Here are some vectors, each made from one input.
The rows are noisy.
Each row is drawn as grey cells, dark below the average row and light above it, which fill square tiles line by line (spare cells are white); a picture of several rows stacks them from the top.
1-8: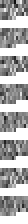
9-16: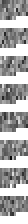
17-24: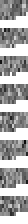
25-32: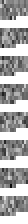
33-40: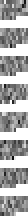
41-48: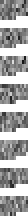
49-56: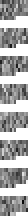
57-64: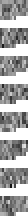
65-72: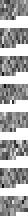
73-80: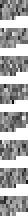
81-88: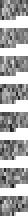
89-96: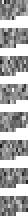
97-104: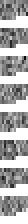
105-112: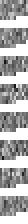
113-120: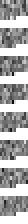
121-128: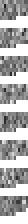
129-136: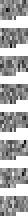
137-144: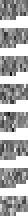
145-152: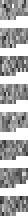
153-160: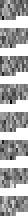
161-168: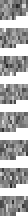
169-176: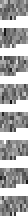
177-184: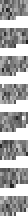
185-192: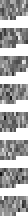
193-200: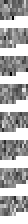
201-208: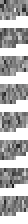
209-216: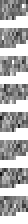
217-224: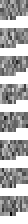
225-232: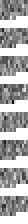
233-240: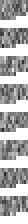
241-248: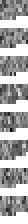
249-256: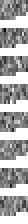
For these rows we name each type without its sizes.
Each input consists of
a list of points on a circle.
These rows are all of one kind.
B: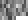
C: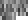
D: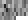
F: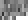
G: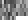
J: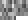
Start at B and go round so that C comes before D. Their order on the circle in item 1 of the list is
B, C, J, D, F, G.
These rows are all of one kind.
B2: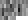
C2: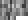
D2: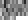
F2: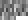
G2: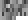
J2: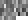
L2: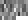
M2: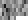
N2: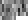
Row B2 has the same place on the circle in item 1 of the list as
D2 and G2.
